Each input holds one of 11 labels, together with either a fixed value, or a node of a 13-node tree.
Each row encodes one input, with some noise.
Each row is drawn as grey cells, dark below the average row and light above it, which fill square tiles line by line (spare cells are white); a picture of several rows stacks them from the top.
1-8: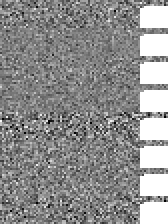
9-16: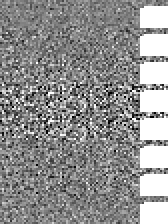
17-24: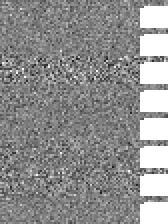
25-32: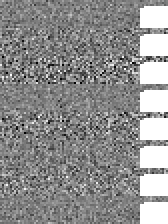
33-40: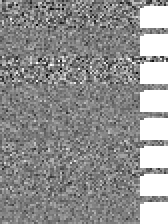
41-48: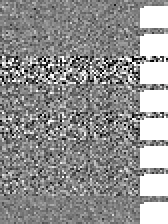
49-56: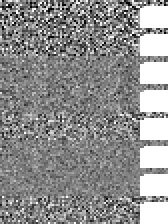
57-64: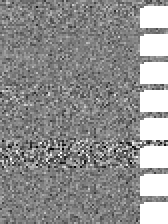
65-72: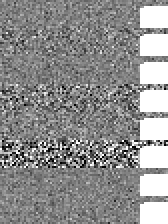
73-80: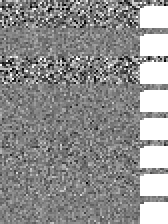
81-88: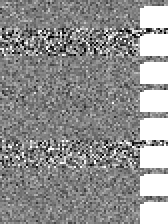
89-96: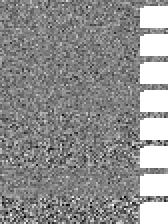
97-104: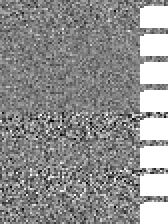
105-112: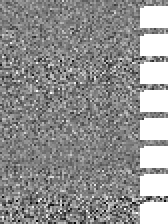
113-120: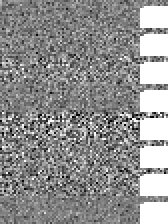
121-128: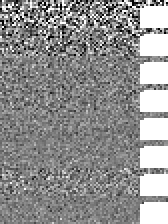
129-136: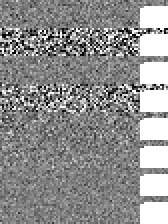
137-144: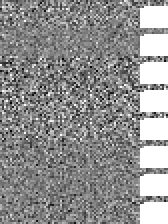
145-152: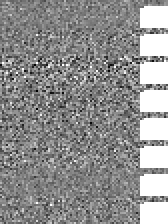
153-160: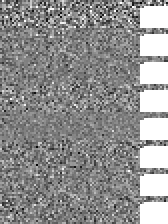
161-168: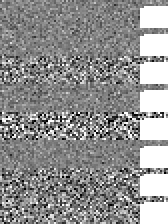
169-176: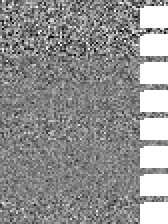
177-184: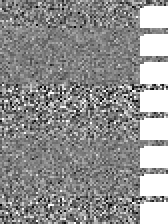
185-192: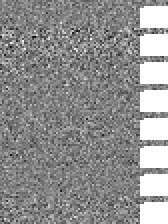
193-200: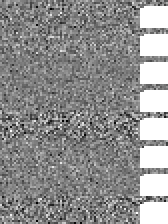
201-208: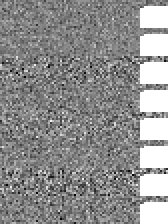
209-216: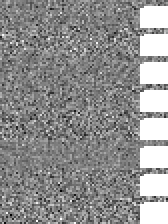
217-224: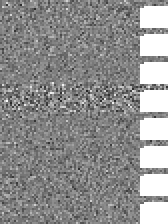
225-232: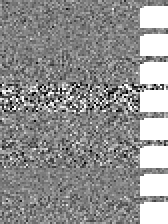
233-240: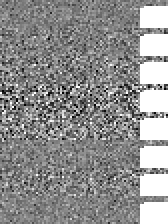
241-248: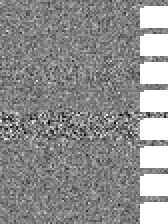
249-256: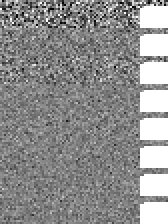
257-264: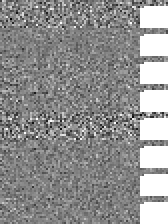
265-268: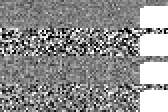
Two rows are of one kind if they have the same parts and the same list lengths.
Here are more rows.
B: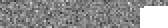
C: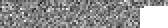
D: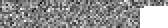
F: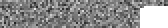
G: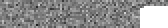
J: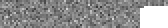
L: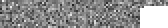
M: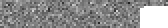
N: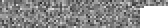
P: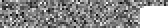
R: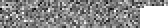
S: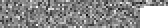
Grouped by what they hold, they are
B, F, L, M, N, P, S
C, D, G, J, R

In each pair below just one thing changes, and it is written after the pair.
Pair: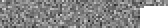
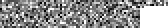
the node of the tree
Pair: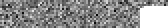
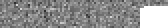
the label
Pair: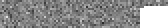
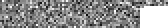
the label
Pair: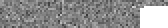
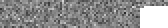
the node of the tree
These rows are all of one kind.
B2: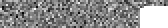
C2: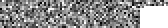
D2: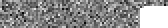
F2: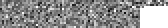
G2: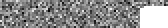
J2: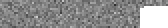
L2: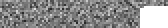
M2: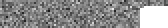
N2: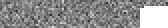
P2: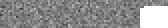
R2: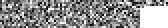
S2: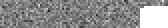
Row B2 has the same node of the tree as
F2, G2 and P2.
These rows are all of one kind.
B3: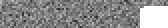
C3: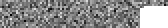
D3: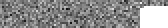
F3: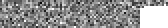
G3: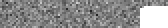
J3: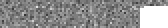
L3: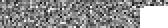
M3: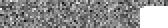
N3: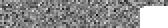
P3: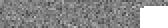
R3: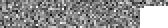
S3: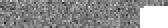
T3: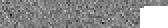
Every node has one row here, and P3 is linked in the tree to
F3, M3 and S3.
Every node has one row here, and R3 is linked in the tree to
G3 and M3.
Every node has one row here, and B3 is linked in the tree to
C3, F3 and T3.
